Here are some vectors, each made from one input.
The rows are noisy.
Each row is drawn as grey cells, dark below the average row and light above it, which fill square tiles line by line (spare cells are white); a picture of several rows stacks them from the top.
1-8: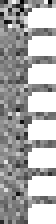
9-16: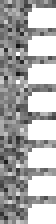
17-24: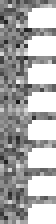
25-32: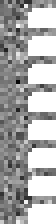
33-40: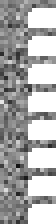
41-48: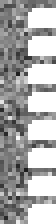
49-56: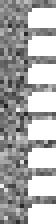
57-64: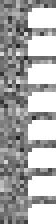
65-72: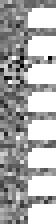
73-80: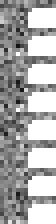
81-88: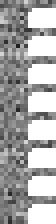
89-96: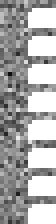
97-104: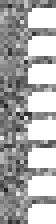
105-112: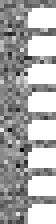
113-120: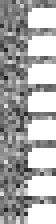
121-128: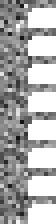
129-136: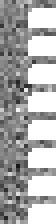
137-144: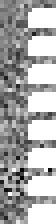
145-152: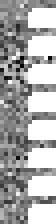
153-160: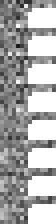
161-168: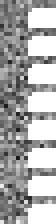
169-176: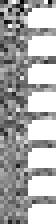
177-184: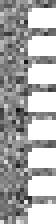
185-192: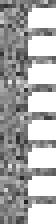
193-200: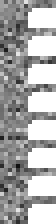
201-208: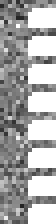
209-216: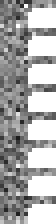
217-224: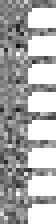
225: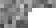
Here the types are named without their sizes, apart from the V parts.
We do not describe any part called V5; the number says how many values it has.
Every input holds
a list of items, each a label and a value of V5.
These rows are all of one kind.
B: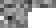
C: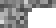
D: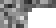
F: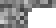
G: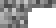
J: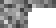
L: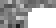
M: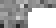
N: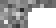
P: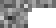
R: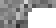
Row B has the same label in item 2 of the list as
C, D, F and R.
